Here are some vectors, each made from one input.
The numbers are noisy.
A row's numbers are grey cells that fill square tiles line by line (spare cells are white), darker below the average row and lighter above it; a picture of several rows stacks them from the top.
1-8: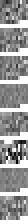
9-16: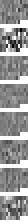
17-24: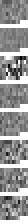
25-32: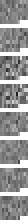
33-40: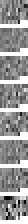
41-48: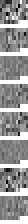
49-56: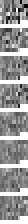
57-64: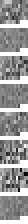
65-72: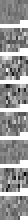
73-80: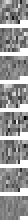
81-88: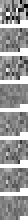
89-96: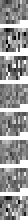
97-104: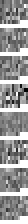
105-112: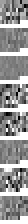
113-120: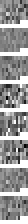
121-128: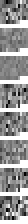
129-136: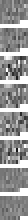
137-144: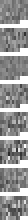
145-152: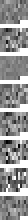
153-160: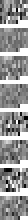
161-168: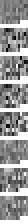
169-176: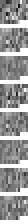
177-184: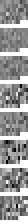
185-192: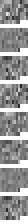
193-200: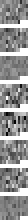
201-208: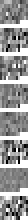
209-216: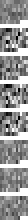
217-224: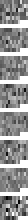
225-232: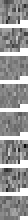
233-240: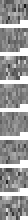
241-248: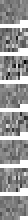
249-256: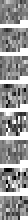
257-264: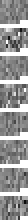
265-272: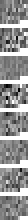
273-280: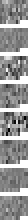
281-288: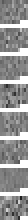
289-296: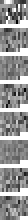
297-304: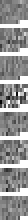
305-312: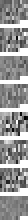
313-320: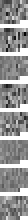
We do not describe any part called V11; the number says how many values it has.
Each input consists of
a point on a 10-point line, together with either one of 7 labels and three true/false values, or a value of V11.
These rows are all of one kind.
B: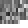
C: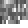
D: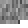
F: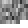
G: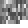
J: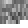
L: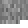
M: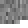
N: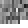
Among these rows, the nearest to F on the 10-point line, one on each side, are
J and L.
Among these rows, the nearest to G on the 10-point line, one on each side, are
B and D.
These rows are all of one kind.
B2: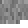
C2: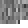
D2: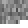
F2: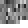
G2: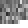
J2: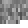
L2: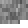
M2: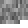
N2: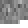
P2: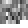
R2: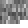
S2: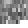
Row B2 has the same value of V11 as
C2, P2 and S2.
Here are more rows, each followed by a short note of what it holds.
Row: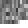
one of 7 labels, a point on a 10-point line and three true/false values
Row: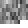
a point on a 10-point line and a value of V11
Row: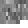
one of 7 labels, a point on a 10-point line and three true/false values
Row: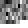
one of 7 labels, a point on a 10-point line and three true/false values
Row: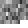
one of 7 labels, a point on a 10-point line and three true/false values
